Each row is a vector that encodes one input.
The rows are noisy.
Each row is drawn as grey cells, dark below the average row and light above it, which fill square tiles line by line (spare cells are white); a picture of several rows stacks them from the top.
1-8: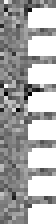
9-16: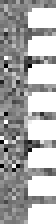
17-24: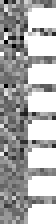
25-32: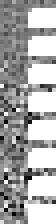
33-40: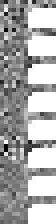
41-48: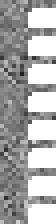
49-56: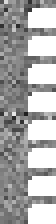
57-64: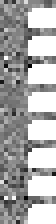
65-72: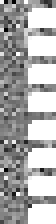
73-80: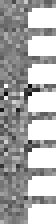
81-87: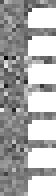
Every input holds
either a point on a 7-point line, or a list of up to two points on a 4-point line.
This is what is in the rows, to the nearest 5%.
About 45% of them hold a point on a 7-point line. The rest are lists of up to two points on a 4-point line: about 5% of all rows are empty, 30% hold one and 20% two.
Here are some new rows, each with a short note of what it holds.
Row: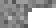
the empty list
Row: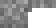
a list of one item
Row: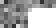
a point on a 7-point line
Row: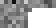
a list of two items
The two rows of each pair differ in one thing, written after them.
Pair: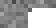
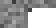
the place on the 4-point line in item 2 of the list
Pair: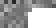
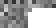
the place on the 4-point line in item 1 of the list
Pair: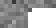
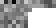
the place on the 4-point line in item 2 of the list
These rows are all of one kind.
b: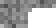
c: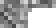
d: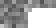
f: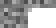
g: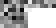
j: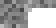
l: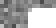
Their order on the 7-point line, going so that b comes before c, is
f, l, b, d, j, c, g.
